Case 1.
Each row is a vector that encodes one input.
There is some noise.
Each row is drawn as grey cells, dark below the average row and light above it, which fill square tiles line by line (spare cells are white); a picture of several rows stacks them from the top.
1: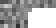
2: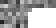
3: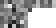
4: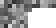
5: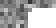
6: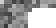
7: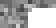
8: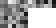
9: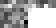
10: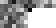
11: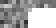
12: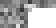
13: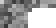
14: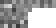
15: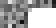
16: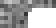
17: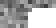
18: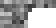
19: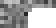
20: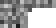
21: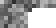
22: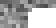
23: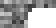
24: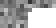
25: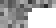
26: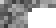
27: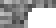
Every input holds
one of 4 labels.
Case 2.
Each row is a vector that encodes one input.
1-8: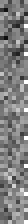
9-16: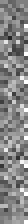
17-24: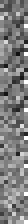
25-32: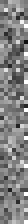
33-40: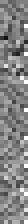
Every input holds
a point on a 4-point line and a point on a 7-point line.
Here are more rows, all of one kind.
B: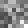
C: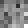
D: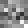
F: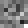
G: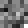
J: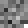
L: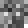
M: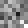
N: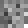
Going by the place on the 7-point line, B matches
G, J and N.
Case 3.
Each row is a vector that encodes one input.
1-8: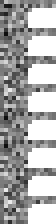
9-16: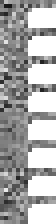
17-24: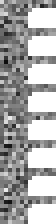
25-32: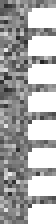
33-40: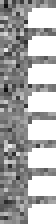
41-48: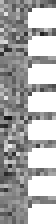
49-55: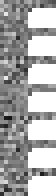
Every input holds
a node of a 9-node tree.
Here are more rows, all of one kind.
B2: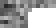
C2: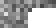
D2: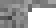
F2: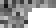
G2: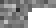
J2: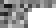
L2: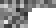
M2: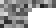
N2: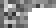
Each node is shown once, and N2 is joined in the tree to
G2.
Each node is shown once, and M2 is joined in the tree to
C2.
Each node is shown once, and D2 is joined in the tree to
B2, C2 and G2.
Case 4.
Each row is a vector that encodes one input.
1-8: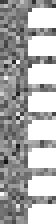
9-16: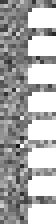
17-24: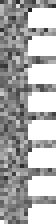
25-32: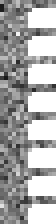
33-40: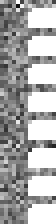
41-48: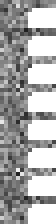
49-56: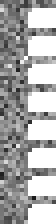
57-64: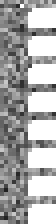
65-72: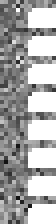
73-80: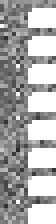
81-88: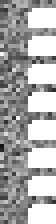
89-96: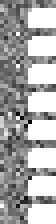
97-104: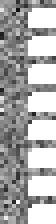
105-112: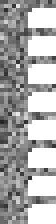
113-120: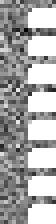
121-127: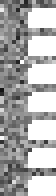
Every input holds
a point on a 19-point line.
